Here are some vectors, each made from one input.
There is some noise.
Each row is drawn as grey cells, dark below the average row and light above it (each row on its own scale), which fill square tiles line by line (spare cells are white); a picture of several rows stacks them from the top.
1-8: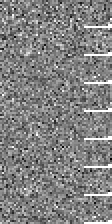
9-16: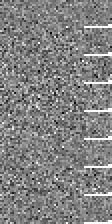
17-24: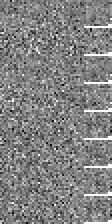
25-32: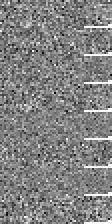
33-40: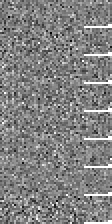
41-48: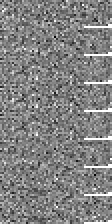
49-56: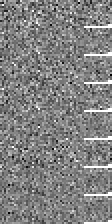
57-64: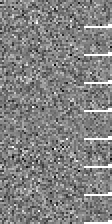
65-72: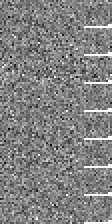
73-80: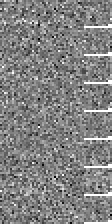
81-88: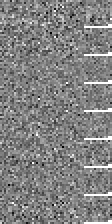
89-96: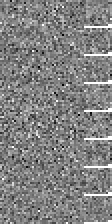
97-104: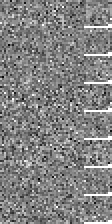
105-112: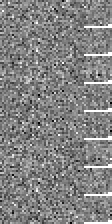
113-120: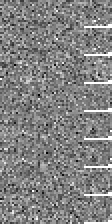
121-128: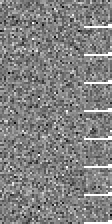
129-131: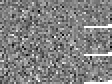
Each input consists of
either a point on a 10-point circle and a point on a 10-point line, or a point on a 9-point line.
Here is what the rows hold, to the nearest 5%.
About 50% of them hold a point on a 10-point circle and a point on a 10-point line. The rest hold a point on a 9-point line.
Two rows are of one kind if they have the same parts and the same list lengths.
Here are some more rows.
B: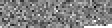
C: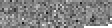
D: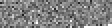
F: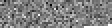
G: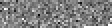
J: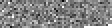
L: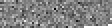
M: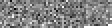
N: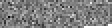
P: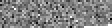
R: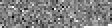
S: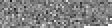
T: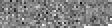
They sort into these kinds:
B, F, N, P, R
C, D, G, J, L, M, S, T

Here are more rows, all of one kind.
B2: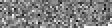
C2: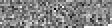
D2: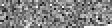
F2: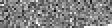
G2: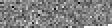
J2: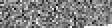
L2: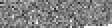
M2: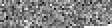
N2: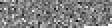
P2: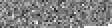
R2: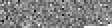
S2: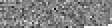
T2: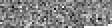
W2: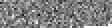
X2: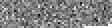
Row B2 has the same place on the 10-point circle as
F2, J2, L2 and W2.
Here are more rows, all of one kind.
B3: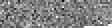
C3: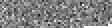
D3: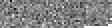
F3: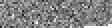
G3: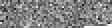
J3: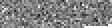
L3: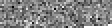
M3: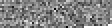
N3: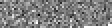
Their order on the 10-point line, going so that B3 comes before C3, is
G3, B3, L3, M3, F3, N3, D3, C3, J3.
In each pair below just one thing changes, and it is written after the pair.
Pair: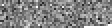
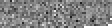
the place on the 10-point line
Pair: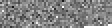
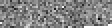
the place on the 10-point circle
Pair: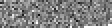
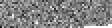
the place on the 10-point circle
